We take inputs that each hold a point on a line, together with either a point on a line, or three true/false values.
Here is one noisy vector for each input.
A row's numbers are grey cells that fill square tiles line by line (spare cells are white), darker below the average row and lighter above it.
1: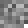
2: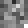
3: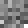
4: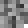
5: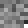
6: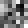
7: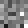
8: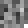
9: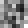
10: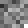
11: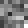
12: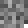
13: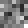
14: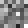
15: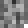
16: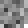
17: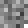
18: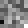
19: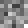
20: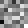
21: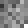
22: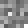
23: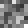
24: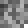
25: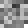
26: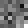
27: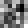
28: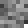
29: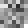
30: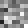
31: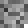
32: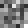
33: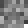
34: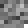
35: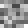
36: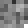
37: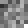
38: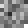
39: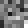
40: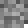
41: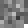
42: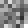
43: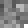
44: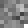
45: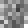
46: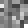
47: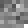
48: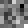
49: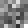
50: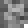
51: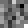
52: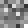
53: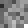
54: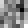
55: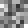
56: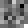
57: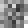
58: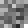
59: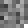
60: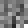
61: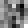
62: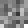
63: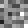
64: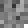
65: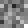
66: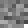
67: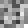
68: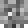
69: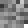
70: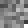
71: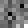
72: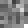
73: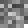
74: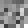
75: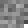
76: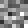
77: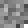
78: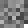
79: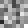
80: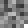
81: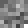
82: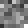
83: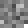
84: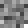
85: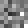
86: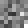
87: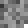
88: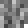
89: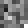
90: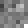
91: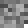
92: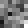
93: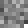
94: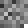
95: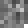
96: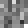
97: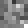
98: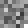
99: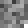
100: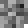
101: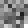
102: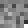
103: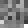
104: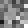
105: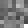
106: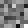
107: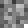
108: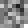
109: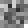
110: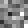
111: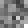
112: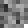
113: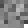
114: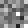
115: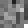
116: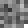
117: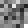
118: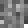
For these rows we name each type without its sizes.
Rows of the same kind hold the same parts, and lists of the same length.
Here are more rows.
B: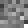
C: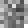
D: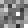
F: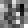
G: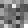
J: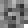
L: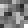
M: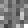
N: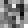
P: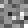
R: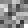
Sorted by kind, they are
B, D, G
C, F, J, L, M, N, P, R

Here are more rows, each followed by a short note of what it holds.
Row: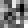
a point on a line and three true/false values
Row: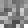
a point on a line and three true/false values
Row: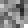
a point on a line and three true/false values
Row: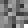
a point on a line and three true/false values
